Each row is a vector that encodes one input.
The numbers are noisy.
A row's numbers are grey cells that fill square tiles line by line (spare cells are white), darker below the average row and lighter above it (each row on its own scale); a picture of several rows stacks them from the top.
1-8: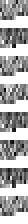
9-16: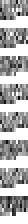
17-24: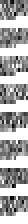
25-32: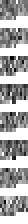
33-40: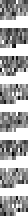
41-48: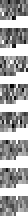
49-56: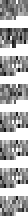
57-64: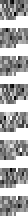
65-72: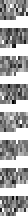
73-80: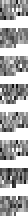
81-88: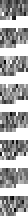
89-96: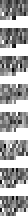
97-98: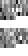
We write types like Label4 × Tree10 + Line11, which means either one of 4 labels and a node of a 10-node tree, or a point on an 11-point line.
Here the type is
Line5 + Tree13.
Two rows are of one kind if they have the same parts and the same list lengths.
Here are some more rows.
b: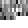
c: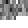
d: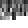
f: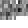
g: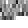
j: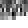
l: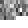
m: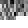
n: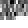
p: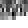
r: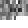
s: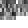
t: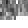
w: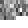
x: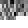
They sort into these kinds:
b, g, l, w
c, d, f, j, m, n, p, r, s, t, x

